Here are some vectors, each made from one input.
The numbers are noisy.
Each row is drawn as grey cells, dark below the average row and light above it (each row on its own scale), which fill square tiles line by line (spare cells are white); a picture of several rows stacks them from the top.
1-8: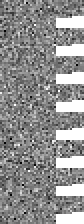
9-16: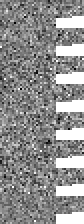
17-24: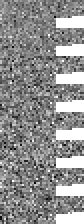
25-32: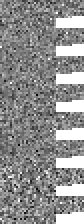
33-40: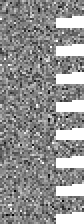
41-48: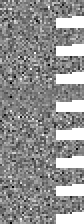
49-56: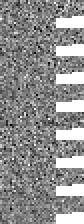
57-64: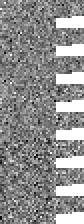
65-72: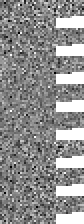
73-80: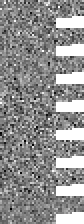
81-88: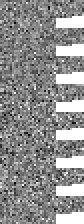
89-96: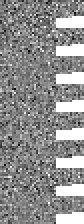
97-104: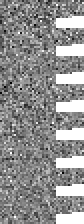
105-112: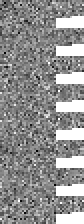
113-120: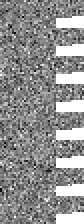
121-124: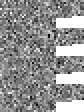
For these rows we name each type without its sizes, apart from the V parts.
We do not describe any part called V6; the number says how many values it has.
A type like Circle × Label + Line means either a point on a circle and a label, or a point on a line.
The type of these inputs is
(Line + Tree) × V6.
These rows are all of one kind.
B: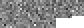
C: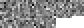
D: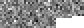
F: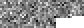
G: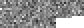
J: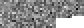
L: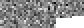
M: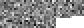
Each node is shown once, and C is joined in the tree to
D.
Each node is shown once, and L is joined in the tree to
D, G and M.
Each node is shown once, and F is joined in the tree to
B and G.
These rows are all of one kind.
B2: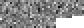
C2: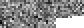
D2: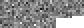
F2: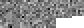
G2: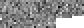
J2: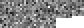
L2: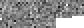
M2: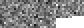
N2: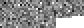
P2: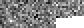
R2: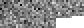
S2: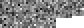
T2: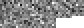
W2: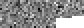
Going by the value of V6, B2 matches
G2, L2 and W2.
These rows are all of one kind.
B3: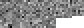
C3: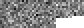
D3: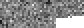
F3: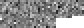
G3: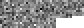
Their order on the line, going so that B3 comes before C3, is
D3, G3, F3, B3, C3.
